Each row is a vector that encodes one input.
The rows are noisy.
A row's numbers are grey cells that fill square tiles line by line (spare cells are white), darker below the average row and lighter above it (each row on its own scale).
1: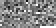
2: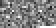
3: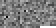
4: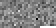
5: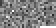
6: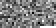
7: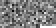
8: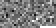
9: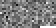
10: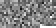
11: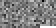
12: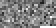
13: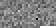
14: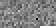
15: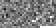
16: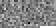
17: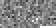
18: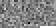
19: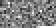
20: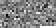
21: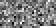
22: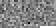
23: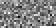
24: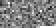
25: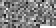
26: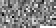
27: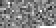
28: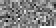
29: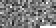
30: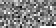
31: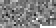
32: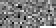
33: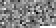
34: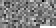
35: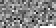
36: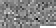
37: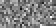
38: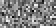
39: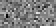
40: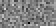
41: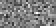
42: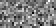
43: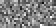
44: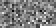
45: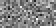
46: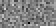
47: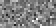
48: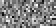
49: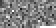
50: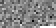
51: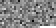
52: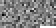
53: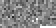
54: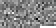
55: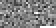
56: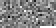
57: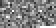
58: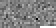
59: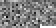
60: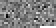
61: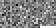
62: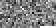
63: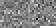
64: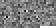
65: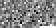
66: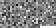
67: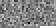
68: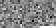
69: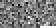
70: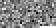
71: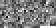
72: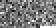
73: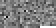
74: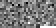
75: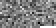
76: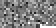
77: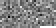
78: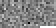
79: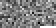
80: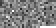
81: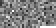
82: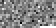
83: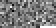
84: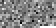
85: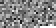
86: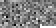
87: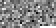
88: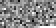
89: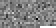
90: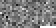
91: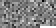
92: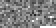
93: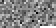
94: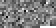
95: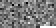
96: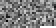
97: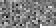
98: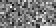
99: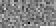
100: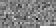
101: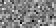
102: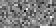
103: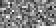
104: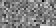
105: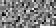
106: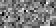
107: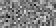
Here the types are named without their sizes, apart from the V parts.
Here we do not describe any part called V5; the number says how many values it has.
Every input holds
either three true/false values and a value of V5, or a list of points on a line.
